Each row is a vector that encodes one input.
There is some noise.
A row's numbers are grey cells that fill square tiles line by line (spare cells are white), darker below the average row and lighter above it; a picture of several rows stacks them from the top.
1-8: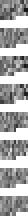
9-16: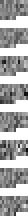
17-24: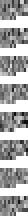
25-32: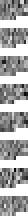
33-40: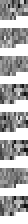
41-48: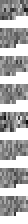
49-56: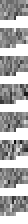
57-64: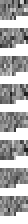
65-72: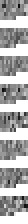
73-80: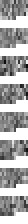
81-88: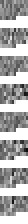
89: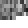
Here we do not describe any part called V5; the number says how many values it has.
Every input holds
a true/false value, together with either a point on a 6-point line, or a value of V5.
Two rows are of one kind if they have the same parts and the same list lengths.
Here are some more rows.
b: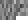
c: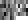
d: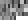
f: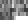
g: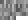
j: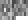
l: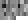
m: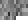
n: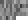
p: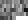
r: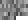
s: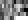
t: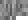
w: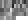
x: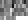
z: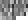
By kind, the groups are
b, f, g, m, n, p, r, t
c, d, j, l, s, w, x, z

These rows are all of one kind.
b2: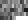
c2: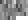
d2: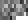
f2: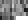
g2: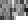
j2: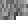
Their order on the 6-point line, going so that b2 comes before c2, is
d2, j2, b2, f2, g2, c2.
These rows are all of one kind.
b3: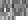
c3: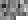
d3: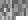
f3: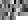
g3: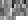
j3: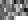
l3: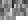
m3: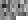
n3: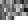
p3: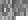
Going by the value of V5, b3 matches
d3, j3, n3 and p3.
